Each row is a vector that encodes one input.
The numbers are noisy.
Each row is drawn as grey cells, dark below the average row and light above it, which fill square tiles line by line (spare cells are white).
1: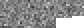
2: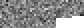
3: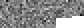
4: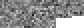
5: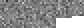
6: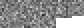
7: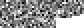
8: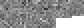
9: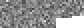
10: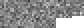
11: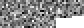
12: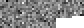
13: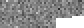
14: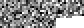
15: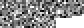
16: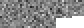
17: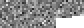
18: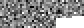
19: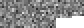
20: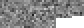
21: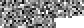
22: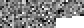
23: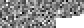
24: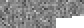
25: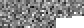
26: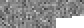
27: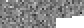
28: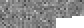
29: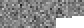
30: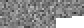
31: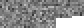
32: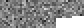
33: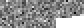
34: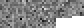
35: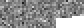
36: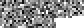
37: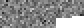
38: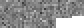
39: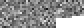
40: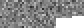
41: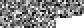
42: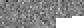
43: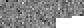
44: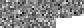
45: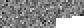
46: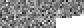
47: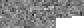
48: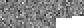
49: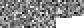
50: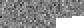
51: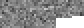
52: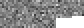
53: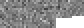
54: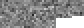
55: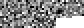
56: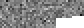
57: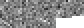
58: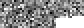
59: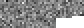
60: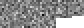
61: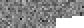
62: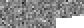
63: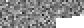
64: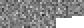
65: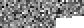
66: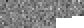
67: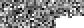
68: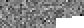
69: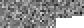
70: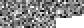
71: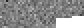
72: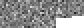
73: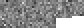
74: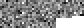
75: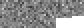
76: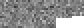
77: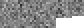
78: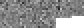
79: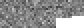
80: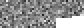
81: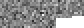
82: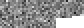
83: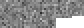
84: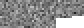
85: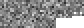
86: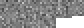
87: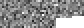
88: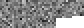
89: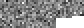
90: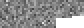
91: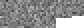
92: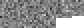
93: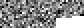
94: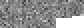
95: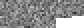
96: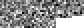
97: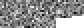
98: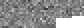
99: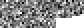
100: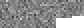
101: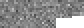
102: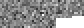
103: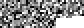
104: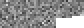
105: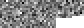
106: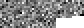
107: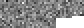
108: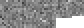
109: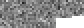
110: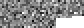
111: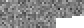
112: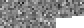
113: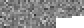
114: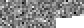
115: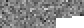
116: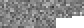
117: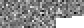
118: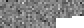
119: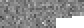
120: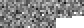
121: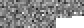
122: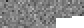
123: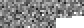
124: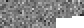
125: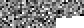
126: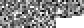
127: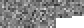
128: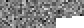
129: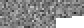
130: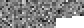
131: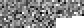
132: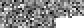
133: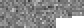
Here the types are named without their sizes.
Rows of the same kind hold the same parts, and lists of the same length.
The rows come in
3 kinds.
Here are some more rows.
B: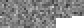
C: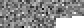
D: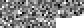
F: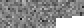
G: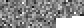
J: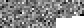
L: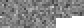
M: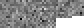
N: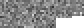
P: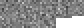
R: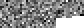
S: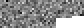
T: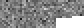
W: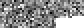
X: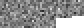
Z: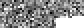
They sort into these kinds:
B, F, G, J, L, M, P, R, S, T, X
C, D, N
W, Z

